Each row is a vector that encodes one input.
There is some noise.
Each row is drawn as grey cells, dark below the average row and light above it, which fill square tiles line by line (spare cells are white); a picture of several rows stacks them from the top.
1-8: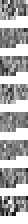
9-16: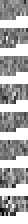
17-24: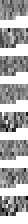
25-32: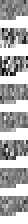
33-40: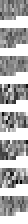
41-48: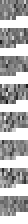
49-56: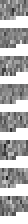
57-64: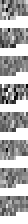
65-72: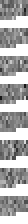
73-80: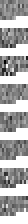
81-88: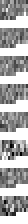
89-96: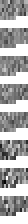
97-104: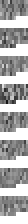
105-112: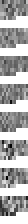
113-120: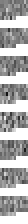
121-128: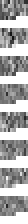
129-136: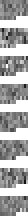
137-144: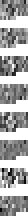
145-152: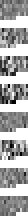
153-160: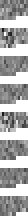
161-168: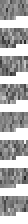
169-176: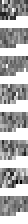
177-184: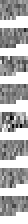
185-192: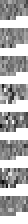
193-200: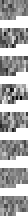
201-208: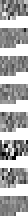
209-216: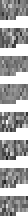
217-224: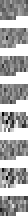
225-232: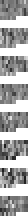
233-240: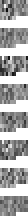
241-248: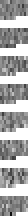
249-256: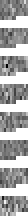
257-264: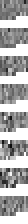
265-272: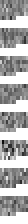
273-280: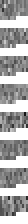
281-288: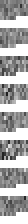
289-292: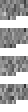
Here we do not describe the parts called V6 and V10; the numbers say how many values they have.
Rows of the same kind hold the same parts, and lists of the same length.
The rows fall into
2 kinds.
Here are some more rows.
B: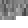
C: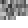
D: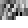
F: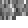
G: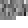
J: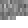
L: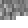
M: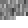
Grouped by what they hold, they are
B, C, F, G, J, L, M
D

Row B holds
one of 7 labels, one of 8 labels, a value of V6 and a value of V10.
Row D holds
a fixed value.
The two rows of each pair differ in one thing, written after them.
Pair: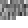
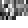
the value of V10
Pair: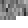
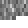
the value of V6
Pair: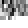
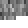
one of the two labels
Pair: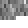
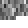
the value of V10
